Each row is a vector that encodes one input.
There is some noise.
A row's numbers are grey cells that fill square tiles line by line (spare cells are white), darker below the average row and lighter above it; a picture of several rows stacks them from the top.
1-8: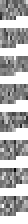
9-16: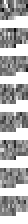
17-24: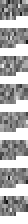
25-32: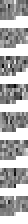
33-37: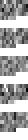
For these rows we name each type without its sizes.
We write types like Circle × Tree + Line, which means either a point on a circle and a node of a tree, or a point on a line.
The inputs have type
Bool × Bool × Bool × Line.
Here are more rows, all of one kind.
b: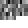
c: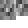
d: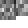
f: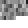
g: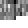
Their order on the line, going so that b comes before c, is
b, g, c, d, f.
